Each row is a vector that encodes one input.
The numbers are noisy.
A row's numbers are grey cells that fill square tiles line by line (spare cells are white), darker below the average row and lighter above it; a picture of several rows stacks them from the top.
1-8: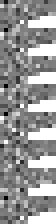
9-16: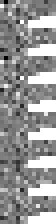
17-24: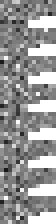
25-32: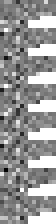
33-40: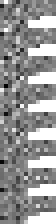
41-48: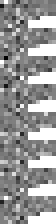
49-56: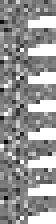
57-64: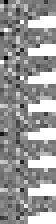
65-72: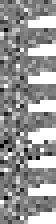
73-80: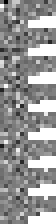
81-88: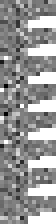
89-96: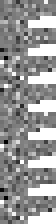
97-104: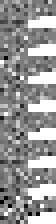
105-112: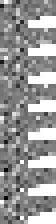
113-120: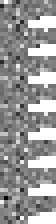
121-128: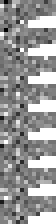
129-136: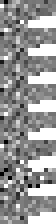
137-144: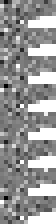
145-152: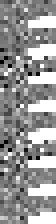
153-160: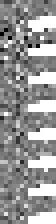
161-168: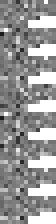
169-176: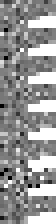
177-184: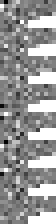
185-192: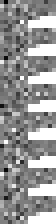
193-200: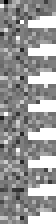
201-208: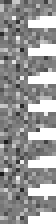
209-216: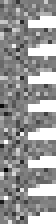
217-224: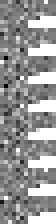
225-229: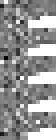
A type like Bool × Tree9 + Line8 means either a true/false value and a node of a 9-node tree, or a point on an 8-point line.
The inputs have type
List2(Line15).
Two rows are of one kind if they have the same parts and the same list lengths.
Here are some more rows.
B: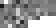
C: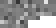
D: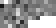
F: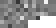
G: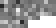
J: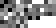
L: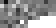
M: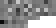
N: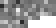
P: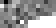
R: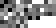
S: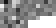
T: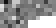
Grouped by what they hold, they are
B, C, D, F, G, N
J, R
L, M, P, S, T

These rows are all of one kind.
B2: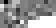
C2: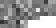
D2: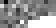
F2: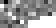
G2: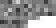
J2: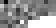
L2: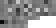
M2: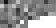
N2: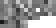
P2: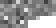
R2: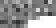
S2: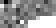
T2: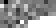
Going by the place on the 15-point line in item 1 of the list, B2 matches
D2, J2 and T2.
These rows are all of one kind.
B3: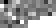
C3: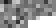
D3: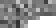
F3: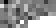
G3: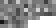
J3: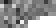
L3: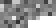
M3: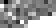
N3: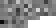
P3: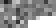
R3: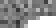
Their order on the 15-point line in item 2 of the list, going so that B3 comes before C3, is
L3, B3, C3, P3, M3, D3, R3, J3, F3, N3, G3.
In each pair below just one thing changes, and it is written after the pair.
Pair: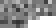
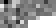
the place on the 15-point line in item 1 of the list
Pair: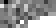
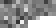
the place on the 15-point line in item 1 of the list
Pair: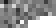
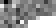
the place on the 15-point line in item 2 of the list
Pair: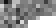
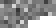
the place on the 15-point line in item 2 of the list
